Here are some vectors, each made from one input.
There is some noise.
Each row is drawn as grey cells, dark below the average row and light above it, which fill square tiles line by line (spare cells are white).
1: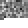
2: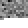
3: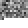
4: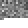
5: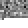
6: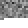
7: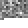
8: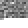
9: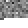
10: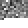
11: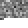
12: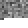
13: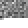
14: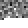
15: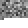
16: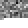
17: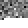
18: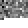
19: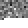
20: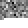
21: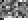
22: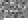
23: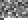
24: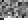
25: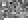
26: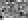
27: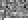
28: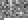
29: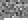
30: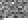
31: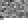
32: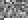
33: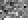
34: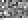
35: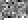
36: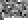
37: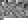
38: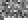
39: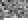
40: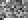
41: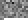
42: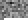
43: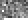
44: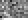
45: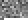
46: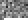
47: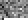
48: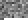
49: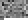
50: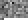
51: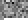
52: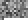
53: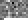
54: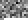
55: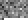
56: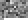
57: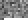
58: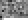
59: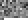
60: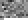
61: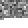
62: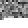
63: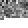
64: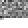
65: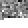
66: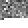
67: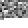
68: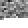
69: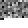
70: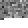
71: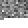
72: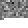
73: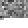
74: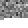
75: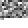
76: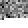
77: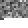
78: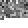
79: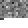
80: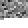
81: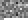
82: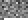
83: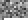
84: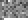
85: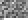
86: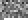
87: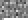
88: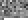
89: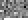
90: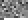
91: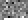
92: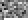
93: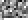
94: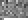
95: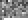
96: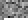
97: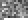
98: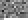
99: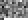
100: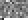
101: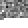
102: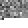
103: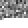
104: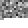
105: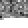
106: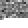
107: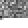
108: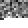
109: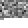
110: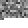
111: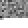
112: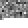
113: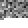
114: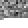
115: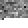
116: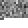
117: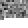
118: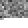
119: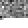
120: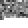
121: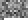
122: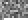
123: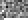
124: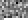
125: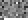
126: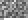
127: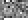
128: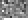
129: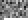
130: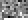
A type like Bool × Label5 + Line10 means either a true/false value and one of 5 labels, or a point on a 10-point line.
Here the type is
Circle11 × Line6 + Line7 × Line12.
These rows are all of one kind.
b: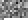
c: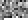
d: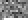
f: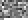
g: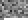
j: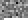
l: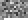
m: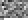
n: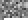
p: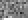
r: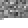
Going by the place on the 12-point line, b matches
l and r.
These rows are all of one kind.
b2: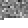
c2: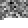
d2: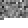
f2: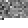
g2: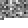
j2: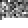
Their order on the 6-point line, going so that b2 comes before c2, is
j2, g2, b2, f2, d2, c2.
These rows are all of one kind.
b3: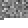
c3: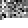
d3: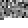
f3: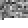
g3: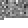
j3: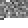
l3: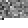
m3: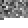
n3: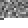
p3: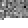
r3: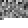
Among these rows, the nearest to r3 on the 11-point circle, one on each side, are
b3 and g3.
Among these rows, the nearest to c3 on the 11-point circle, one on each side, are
d3 and j3.
